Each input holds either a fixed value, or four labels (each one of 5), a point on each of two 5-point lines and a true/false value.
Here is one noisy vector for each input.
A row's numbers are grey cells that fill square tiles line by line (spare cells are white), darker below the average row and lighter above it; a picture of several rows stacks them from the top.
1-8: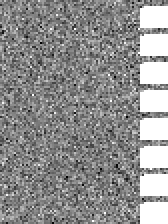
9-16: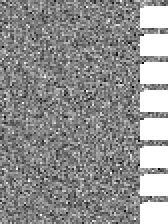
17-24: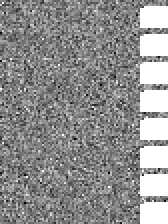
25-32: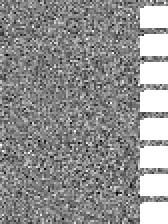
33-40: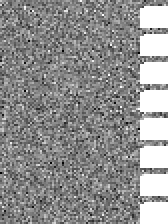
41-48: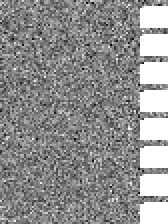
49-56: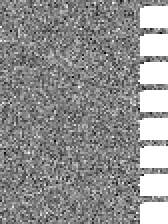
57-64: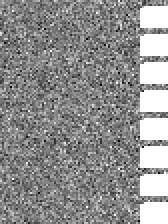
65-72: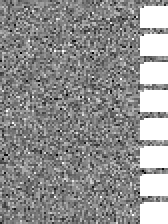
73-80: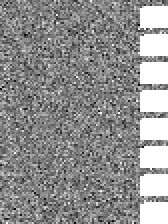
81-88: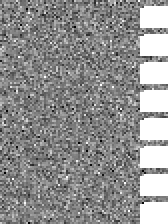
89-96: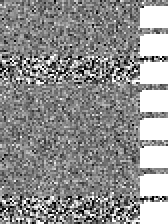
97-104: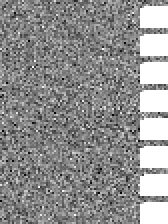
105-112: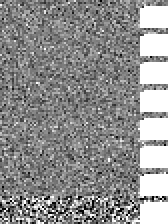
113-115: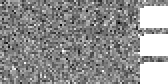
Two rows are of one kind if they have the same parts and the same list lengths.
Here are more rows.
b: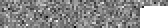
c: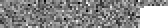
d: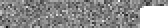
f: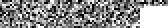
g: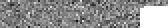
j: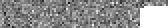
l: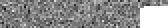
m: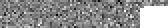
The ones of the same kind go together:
b, c, d, g, j, l, m
f

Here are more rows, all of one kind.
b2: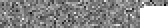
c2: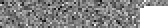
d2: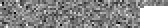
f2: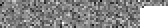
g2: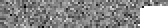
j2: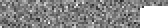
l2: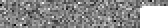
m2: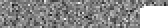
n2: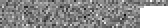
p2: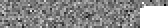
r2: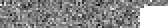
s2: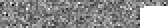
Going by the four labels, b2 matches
c2 and d2.
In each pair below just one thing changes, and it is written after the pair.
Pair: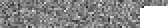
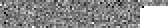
the place on one of the two 5-point lines
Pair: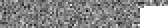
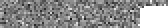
the true/false value
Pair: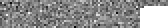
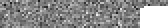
one of the four labels
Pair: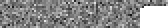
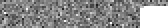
one of the four labels
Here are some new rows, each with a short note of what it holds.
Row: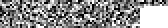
a fixed value
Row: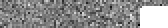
four labels (each one of 5), a point on each of two 5-point lines and a true/false value
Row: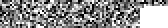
a fixed value
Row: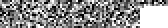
a fixed value
